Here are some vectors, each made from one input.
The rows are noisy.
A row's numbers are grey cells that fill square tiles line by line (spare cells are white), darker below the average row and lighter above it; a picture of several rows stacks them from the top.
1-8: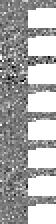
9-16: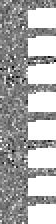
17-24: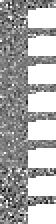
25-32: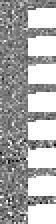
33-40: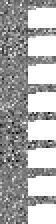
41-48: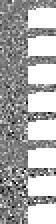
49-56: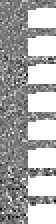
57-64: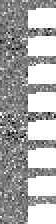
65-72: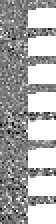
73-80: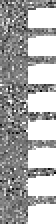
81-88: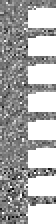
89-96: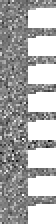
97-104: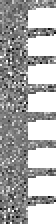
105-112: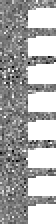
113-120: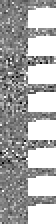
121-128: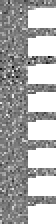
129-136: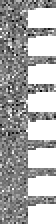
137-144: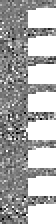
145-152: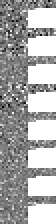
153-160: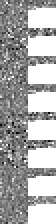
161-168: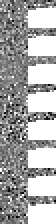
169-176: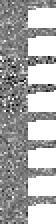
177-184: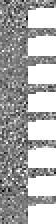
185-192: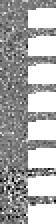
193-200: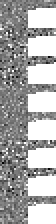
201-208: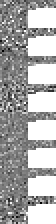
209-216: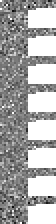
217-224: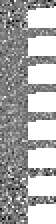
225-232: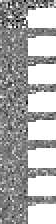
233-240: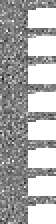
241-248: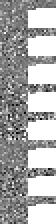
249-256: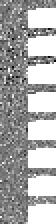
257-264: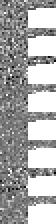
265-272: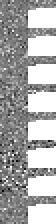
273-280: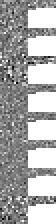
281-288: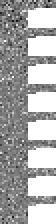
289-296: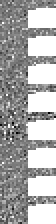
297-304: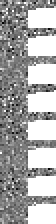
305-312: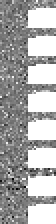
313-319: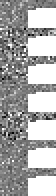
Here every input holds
either a point on a 12-point line, or a list of up to two items, each a point on a 7-point line and a true/false value.
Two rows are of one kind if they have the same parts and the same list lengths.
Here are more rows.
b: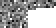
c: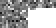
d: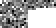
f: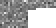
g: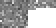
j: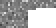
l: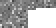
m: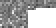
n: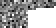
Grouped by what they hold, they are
b, c, n
d
f, g, j
l, m

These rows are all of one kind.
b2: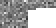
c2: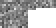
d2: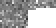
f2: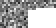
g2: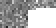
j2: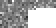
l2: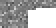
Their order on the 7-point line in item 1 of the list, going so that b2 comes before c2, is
d2, g2, b2, j2, f2, l2, c2.
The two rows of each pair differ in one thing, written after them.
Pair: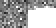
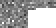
the true/false value in item 1 of the list
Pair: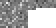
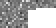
the place on the 7-point line in item 1 of the list
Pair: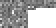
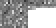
the true/false value in item 1 of the list
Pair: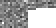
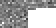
the place on the 7-point line in item 1 of the list
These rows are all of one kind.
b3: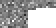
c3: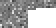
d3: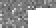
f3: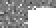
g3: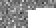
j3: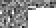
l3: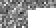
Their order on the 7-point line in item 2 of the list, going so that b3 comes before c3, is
d3, j3, g3, b3, f3, l3, c3.
